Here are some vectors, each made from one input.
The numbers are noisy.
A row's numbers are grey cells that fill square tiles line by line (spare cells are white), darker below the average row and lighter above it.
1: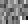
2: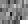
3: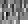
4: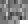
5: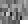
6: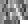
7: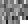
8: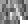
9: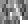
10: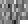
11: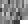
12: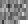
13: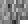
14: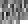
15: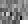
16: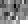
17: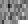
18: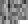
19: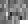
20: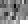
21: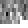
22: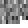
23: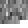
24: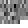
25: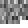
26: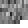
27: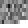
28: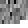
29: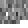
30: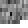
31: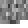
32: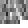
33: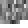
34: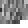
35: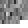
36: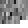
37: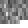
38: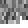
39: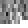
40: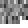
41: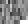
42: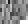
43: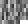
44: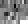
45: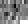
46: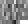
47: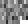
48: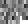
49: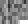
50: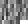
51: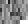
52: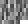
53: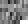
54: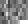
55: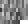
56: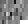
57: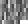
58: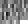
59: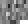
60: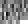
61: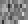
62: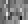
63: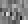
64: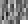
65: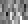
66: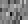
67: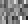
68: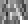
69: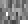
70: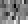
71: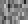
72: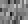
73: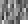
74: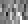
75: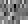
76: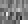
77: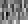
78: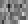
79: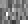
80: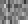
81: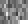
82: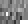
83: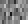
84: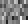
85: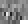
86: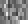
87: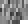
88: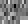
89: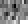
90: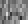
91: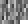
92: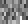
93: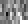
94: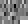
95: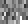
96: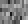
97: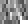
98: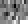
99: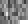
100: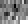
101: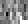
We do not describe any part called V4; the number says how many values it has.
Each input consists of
a true/false value, together with either a point on a 7-point line, or a value of V4.
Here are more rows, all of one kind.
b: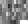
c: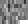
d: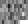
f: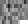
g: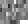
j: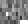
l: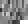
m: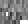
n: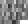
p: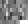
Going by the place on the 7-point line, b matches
c, f and g.
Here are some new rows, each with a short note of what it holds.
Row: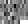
a true/false value and a value of V4
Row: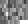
a point on a 7-point line and a true/false value
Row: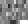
a point on a 7-point line and a true/false value
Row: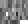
a point on a 7-point line and a true/false value
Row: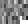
a true/false value and a value of V4
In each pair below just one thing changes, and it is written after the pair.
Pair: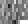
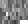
the place on the 7-point line
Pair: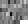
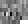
the place on the 7-point line
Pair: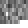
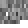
the true/false value
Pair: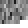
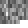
the place on the 7-point line
